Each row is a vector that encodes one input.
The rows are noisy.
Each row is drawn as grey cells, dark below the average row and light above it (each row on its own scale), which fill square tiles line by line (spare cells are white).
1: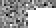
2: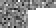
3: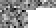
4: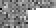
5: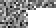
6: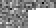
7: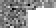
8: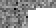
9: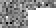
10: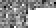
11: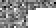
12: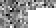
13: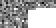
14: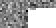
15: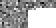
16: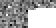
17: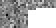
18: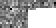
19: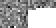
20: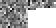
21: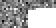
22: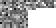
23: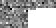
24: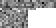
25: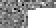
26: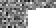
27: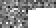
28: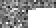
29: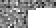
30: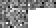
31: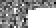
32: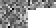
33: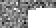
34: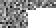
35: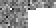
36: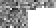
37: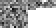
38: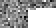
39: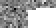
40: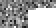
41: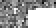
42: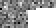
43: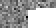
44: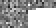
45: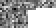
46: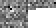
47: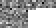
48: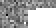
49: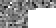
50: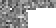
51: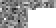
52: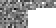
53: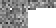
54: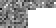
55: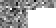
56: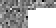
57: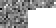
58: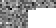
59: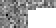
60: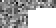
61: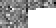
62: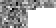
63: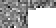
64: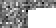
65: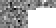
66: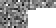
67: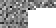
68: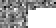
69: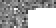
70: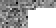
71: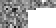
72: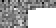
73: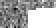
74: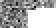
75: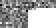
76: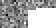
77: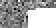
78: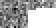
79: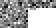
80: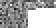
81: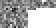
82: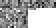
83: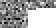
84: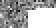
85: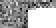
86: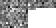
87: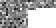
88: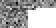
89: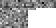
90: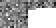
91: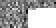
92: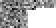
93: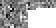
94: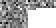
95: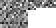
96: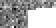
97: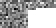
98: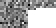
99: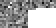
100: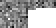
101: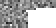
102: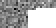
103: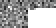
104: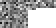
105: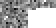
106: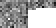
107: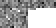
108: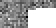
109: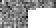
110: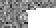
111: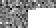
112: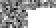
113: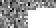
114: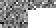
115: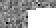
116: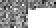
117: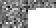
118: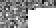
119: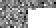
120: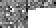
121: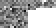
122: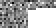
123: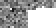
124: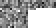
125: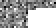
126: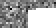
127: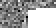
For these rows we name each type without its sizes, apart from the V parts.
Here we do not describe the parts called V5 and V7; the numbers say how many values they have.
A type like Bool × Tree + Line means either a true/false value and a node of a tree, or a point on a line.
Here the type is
(Bool × Bool × Bool × Bool + V5) × Label × V7.
